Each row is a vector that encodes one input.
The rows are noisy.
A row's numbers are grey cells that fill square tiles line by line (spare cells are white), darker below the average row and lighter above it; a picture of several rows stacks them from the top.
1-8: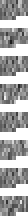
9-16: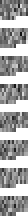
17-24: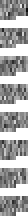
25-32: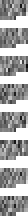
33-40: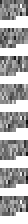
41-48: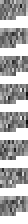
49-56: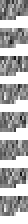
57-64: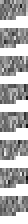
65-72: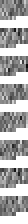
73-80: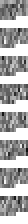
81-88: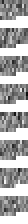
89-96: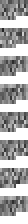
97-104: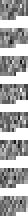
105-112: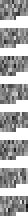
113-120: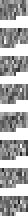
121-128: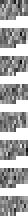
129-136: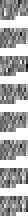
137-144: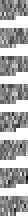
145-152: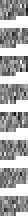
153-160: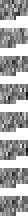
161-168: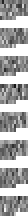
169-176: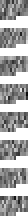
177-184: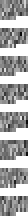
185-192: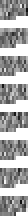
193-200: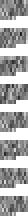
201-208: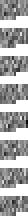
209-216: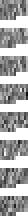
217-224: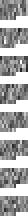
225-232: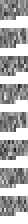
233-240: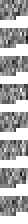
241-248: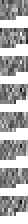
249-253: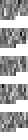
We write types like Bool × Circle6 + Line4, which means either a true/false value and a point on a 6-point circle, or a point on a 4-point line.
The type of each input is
Circle5 × Circle6.
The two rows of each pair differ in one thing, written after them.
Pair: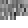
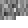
the place on the 6-point circle
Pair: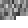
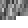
the place on the 6-point circle
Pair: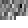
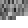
the place on the 6-point circle
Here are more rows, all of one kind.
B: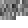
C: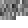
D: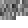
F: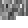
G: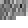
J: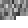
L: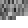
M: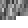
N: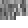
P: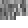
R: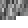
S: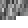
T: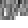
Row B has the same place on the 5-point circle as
C, D, N and P.
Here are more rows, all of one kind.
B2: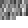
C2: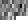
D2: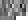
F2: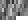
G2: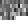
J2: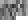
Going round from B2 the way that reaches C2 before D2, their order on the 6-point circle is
B2, C2, D2, J2, G2, F2.
